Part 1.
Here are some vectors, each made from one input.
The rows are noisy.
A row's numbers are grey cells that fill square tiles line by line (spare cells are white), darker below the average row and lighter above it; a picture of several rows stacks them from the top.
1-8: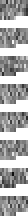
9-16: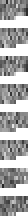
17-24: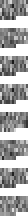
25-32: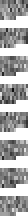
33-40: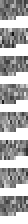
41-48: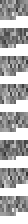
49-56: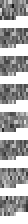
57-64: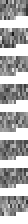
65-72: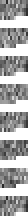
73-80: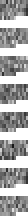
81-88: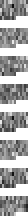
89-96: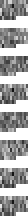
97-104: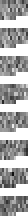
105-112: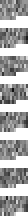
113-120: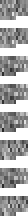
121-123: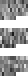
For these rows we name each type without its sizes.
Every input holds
a label.
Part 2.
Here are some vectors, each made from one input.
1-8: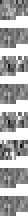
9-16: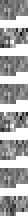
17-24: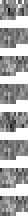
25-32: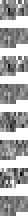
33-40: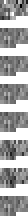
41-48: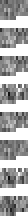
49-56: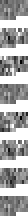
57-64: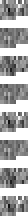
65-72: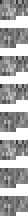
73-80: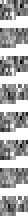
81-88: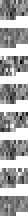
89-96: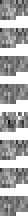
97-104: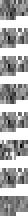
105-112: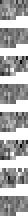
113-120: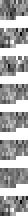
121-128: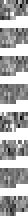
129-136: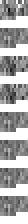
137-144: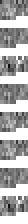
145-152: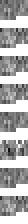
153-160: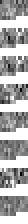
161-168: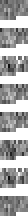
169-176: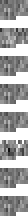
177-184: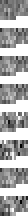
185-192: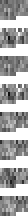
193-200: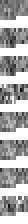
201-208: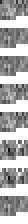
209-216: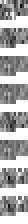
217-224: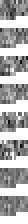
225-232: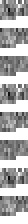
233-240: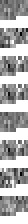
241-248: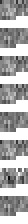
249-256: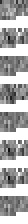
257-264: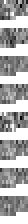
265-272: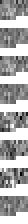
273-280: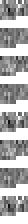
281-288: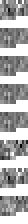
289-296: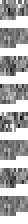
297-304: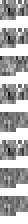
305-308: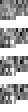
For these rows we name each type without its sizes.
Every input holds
a point on a line.
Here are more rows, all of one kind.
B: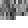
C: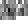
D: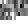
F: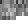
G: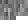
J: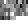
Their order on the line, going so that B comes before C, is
D, J, F, G, B, C.
